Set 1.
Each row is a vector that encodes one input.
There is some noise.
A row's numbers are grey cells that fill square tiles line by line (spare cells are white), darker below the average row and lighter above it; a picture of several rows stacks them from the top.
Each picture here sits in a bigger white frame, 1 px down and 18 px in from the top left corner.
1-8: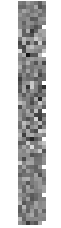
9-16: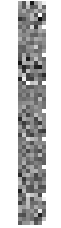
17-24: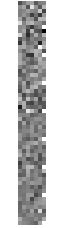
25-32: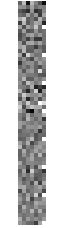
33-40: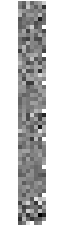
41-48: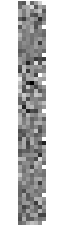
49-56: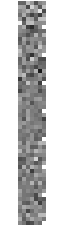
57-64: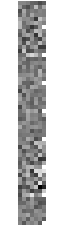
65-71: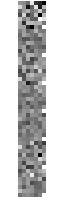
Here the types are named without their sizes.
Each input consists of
either a fixed value, or four true/false values.
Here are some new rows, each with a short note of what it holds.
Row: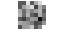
a fixed value
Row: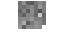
four true/false values
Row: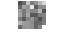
a fixed value
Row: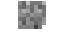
four true/false values
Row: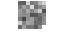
a fixed value
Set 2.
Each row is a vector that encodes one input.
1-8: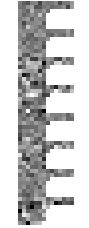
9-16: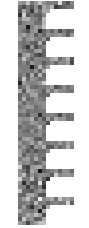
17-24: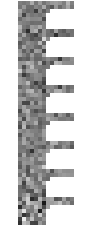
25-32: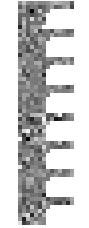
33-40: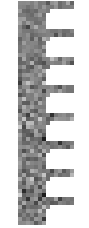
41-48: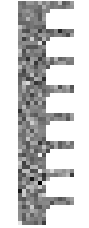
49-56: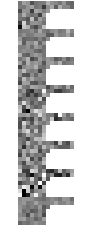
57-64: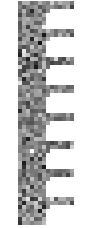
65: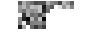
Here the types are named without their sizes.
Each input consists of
a point on each of two lines.
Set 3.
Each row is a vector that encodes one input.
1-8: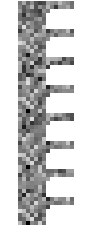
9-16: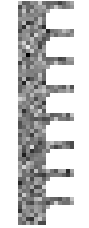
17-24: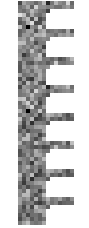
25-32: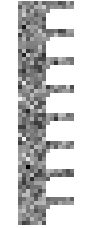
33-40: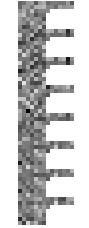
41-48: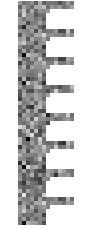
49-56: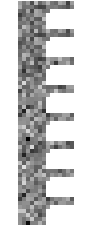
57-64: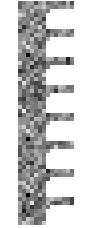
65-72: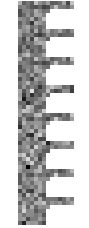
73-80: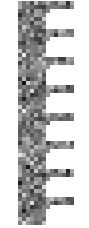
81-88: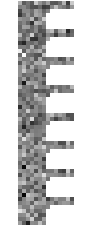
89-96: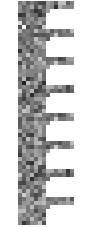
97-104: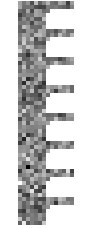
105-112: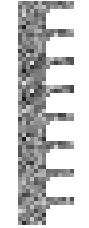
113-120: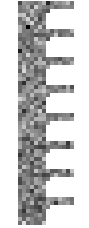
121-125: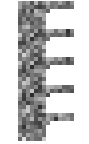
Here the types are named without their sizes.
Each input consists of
a point on a line.
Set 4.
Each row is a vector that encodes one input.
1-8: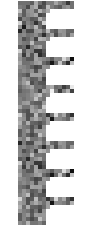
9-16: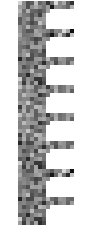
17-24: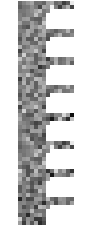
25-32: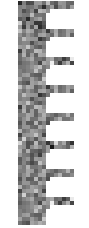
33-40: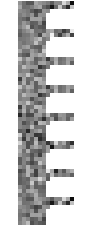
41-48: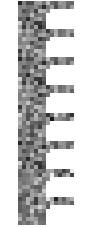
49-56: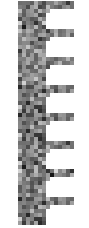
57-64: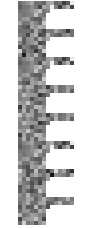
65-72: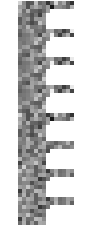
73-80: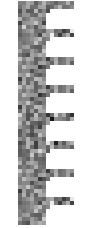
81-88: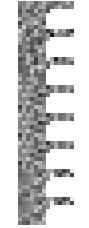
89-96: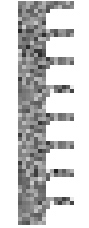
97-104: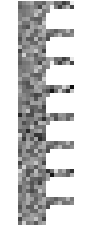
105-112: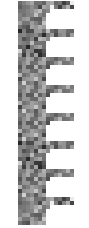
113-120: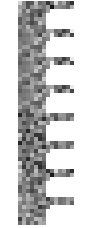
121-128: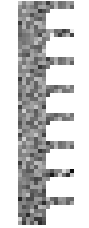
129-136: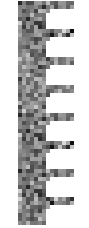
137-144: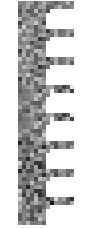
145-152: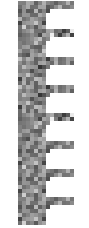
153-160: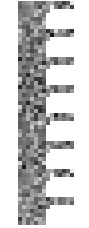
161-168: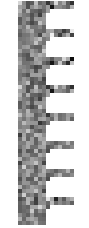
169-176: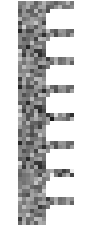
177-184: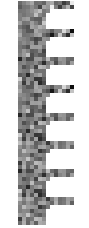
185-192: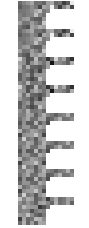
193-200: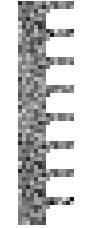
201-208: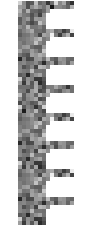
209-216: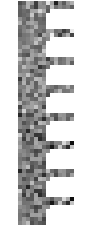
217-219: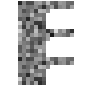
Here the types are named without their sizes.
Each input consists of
three true/false values.
